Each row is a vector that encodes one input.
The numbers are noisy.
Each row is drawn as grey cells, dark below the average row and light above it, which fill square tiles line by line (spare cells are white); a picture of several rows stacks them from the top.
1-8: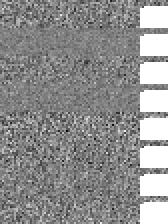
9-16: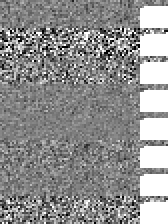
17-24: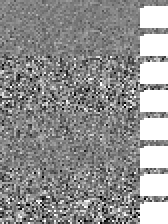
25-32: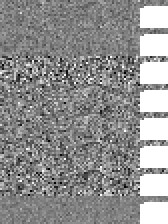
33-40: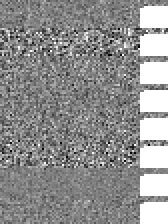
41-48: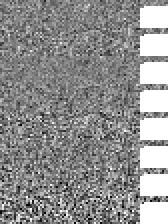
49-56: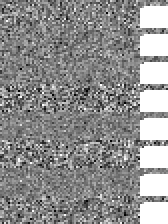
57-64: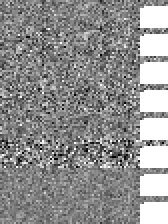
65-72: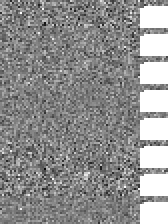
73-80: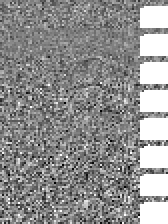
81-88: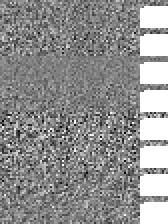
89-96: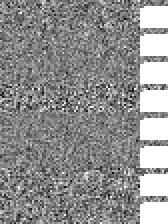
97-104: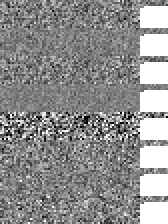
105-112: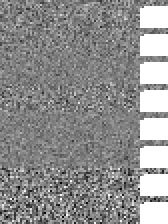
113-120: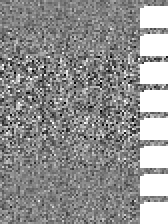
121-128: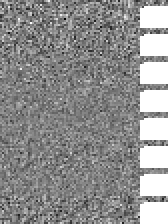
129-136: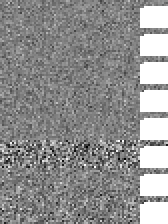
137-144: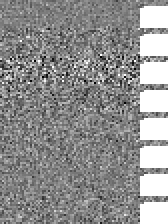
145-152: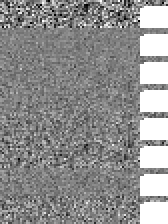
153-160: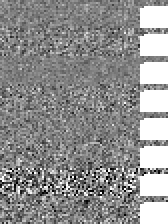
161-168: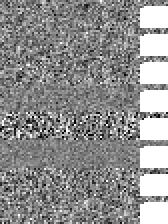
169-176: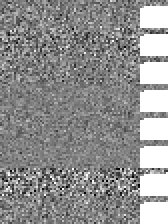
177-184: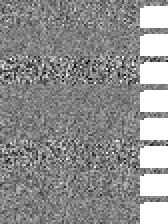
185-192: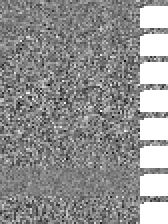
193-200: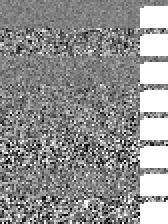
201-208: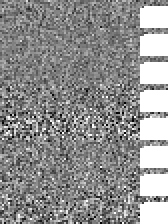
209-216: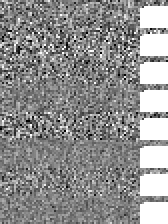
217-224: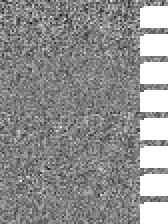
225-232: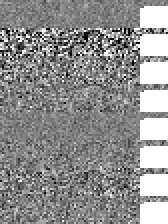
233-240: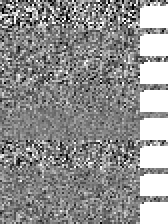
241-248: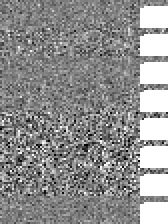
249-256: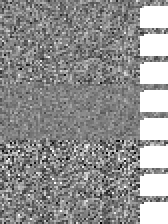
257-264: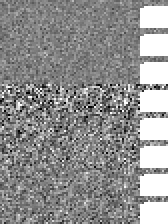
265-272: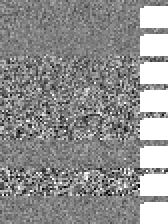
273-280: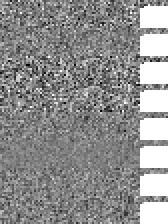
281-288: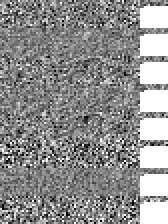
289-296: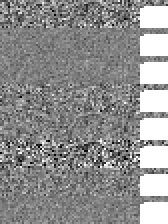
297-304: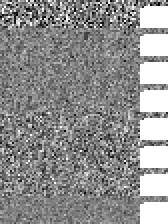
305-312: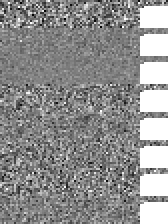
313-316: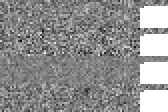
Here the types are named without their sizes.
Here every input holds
a list of items, each either a point on a circle, or a point on a line.
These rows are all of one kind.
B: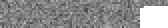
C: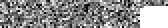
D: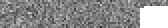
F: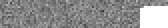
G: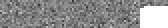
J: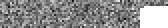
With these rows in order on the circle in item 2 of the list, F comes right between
B and C.
